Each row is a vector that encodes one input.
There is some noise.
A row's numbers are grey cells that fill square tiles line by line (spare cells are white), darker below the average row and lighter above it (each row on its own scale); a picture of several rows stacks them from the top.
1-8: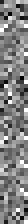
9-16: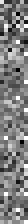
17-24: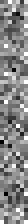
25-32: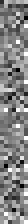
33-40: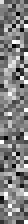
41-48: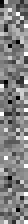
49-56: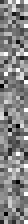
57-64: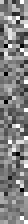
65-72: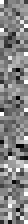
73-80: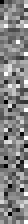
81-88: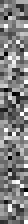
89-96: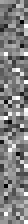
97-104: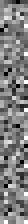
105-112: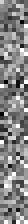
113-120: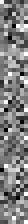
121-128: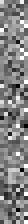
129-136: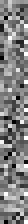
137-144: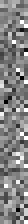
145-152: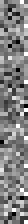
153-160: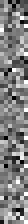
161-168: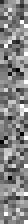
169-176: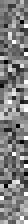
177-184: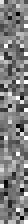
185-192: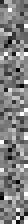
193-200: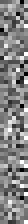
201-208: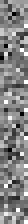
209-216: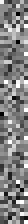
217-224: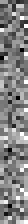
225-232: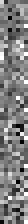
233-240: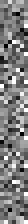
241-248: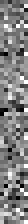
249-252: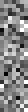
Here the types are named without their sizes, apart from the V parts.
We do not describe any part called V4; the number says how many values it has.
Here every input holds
a list of items, each a true/false value and a value of V4.
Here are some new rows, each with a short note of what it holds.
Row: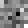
a list of one item
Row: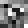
the empty list
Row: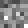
a list of two items
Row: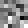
a list of one item
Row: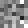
a list of one item
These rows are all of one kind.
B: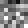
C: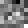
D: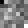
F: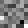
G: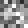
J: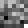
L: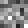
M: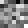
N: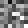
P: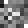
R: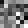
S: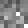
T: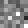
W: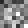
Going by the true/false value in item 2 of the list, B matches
F, J, R and T.
